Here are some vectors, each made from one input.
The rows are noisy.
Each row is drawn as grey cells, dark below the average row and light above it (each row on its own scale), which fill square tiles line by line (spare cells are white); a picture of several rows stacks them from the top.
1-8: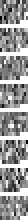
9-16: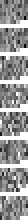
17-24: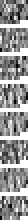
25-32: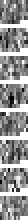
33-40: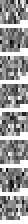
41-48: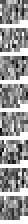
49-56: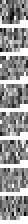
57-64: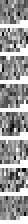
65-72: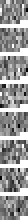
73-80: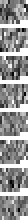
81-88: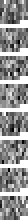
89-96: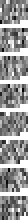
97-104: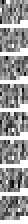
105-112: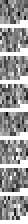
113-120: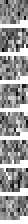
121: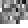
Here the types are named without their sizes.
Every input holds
either a node of a tree, or a list of points on a circle.
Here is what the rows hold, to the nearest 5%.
About 30% of them hold a node of a tree. The rest are lists of points on a circle.
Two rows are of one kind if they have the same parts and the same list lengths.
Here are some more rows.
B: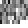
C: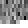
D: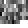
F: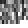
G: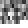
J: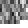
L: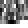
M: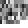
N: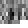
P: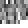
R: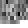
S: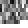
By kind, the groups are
B, M, P
C, D, L, N, R
F, G
J, S

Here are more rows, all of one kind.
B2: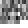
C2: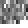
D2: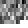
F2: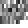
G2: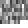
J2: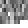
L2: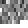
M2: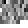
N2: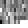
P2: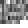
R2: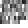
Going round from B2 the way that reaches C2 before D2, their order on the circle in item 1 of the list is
B2, J2, G2, N2, P2, L2, M2, C2, F2, D2, R2.
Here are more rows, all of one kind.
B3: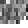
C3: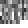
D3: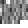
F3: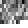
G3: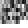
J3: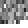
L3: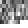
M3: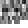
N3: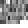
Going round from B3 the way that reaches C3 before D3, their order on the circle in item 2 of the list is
B3, C3, L3, J3, F3, N3, D3, G3, M3.
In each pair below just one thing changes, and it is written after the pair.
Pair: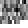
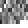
the place on the circle in item 1 of the list
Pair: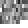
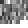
the place on the circle in item 1 of the list
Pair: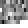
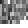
the place on the circle in item 2 of the list
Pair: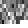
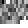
the place on the circle in item 1 of the list
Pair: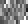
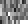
the place on the circle in item 1 of the list
